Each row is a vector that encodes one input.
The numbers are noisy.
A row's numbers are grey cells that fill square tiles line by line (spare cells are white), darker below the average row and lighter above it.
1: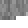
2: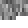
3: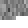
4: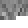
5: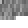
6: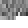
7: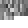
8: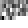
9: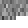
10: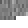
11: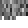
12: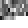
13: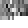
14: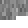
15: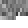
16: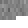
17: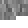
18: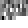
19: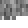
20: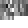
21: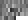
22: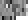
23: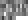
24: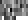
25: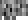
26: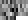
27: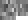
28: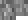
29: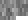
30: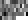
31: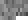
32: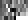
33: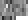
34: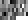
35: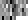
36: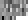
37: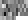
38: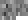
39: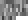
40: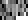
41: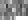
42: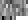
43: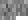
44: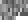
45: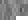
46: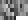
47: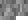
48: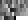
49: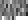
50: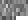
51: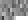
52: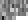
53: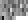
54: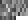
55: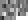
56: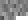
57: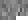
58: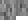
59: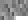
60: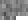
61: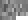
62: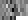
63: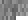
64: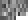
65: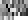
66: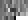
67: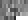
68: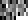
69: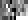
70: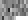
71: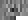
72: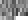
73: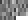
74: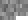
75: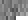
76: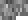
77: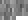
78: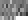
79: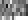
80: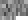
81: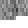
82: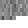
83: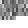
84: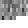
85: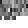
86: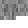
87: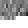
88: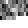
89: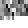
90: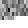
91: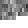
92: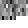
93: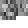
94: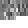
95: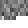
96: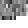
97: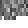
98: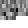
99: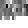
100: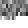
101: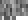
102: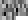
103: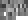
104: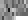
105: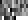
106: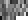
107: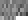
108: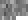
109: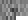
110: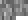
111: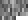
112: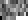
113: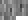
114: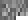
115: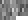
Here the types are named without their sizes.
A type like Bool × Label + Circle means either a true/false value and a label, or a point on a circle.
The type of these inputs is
List(Circle + Line).
